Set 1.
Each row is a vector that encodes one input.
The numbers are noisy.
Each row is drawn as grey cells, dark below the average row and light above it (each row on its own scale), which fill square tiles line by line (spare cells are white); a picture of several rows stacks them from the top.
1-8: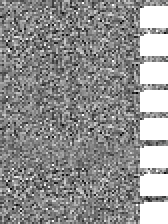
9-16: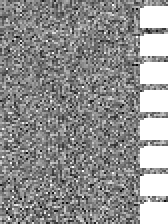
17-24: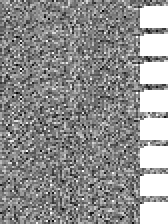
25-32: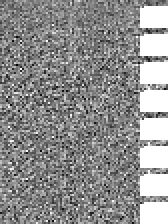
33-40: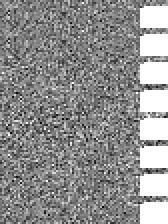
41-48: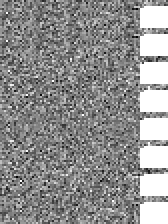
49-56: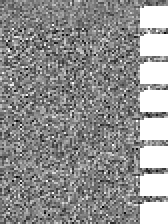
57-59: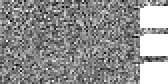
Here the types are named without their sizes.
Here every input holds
a point on a line.
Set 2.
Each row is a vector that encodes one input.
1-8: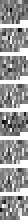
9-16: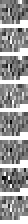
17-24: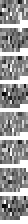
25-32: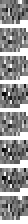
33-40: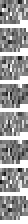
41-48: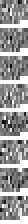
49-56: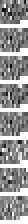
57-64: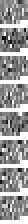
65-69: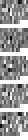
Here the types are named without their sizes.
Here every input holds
a point on a line.
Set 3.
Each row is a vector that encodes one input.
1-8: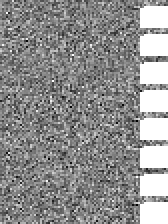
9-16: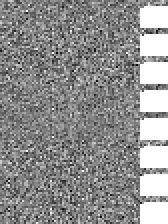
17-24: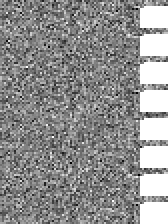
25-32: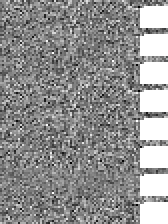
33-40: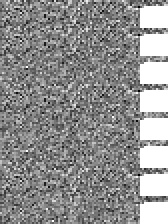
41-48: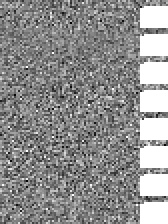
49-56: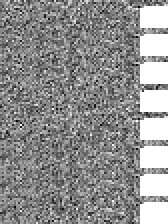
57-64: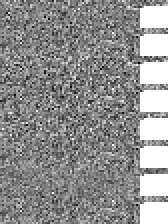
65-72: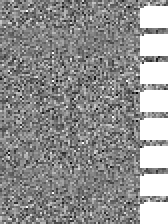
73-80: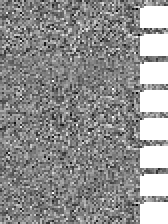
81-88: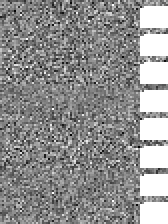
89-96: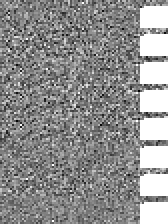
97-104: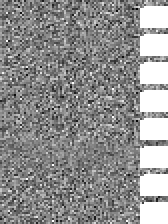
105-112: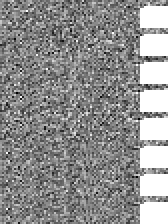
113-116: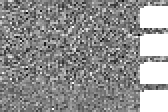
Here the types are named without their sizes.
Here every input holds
a point on a line.
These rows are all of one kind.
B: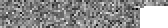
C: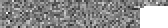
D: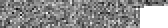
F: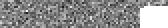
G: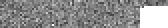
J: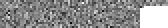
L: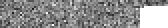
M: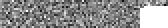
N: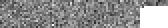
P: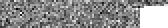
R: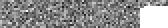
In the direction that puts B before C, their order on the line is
N, G, L, D, P, J, B, C, M, R, F.
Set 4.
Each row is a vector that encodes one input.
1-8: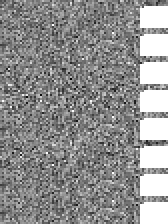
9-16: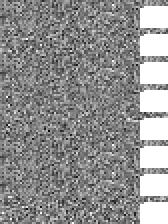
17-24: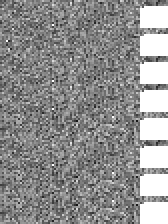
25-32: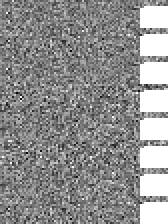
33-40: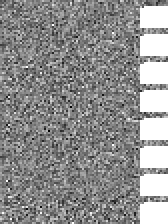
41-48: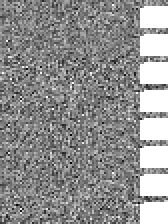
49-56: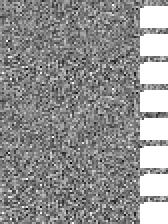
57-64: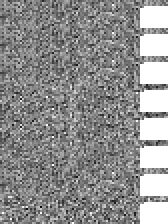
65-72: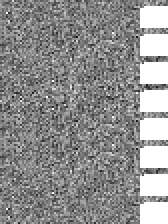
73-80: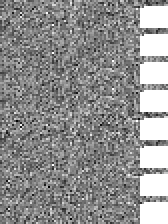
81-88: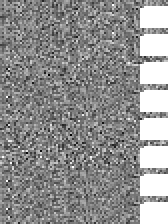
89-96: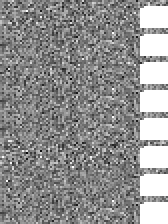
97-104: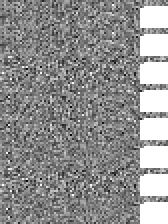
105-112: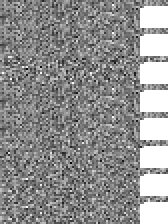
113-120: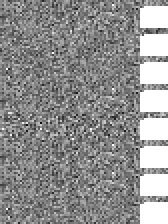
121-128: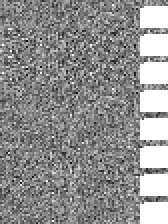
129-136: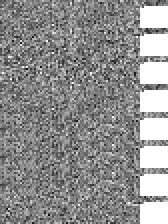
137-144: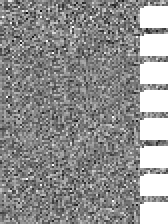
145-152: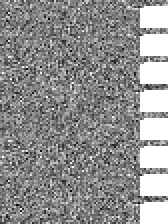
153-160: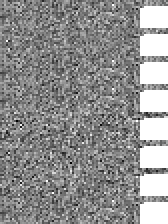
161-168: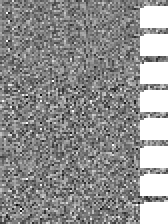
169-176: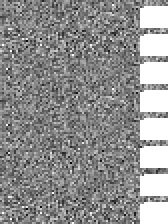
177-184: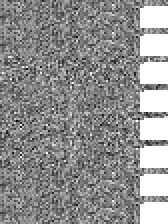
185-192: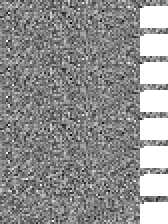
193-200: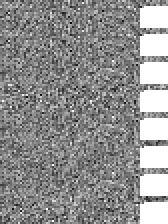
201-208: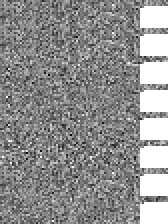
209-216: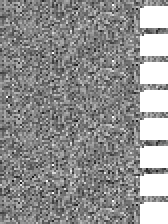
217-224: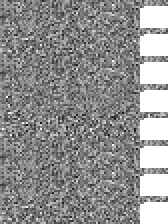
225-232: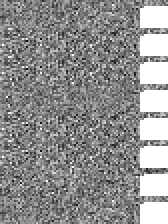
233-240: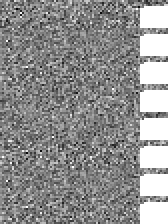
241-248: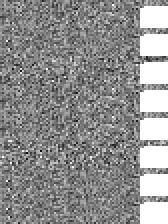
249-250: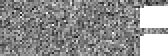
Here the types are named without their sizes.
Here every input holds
a point on a line.
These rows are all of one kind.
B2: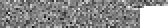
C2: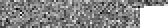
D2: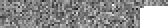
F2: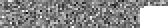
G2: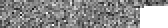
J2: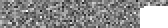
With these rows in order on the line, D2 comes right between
B2 and J2.
